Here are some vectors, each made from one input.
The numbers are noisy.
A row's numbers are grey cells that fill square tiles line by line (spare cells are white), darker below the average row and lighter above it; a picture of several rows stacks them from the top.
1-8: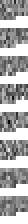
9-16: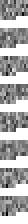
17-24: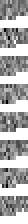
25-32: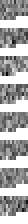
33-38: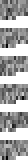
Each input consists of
a point on a 5-point line and a true/false value.
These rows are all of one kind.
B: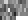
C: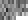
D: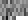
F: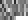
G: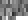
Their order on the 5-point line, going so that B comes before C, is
F, D, B, C, G.
